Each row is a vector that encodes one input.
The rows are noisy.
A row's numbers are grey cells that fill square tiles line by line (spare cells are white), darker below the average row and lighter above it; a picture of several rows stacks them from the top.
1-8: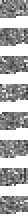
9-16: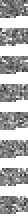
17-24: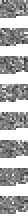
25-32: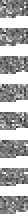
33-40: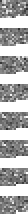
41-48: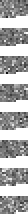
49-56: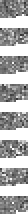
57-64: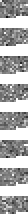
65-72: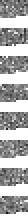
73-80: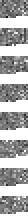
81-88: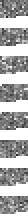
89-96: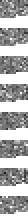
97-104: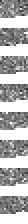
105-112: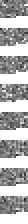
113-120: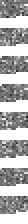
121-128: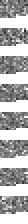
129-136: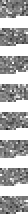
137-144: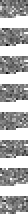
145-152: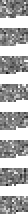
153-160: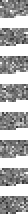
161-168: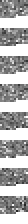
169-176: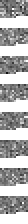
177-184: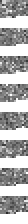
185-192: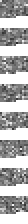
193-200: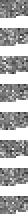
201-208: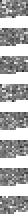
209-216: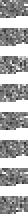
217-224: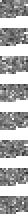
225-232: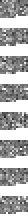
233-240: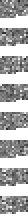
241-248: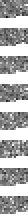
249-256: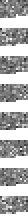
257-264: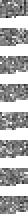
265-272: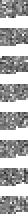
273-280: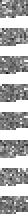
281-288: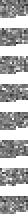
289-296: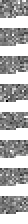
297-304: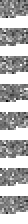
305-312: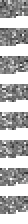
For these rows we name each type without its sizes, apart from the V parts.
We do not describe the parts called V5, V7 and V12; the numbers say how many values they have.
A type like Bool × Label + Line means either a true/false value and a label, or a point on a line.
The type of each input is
List(Line) + Tree × V5 + V7 × V12.
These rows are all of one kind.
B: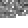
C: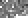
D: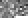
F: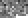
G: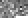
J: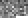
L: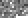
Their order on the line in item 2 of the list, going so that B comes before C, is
D, G, J, L, B, F, C.
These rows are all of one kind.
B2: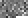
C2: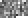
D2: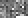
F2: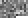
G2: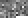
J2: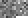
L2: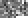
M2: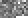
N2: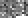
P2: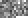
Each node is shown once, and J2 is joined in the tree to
F2 and G2.
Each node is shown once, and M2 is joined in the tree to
C2 and G2.
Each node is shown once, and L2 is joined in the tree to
N2.
